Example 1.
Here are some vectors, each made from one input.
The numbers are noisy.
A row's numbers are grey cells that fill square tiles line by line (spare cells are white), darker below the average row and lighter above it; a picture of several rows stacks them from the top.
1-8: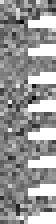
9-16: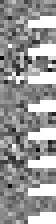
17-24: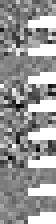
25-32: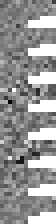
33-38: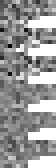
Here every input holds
a point on a 5-point line and a true/false value.
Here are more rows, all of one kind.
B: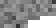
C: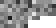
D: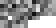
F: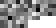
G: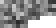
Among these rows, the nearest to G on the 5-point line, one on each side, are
C and F.
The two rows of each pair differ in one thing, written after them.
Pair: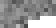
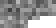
the true/false value
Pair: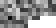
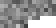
the place on the 5-point line
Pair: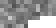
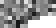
the true/false value
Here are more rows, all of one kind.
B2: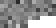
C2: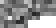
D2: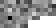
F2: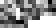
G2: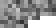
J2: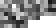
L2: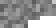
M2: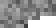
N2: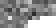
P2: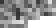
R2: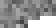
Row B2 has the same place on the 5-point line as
C2 and N2.
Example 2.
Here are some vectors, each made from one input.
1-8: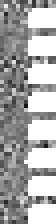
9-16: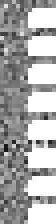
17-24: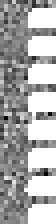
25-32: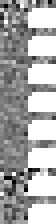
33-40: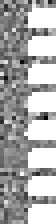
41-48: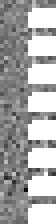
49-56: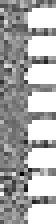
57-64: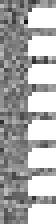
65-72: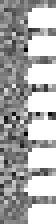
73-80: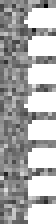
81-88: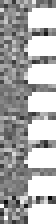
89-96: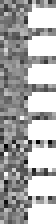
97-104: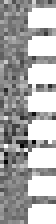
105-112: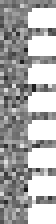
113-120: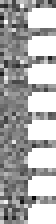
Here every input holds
one of 11 labels and a point on a 9-point line.
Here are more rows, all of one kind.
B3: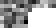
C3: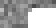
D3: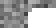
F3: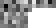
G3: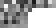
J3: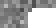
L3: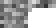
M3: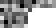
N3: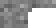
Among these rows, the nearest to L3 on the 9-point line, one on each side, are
D3 and M3.
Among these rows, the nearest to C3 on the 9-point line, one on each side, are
G3 and N3.
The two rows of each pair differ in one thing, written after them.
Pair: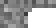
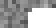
the label
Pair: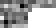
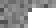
the label
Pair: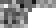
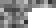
the label
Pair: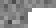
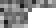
the place on the 9-point line
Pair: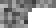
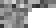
the label
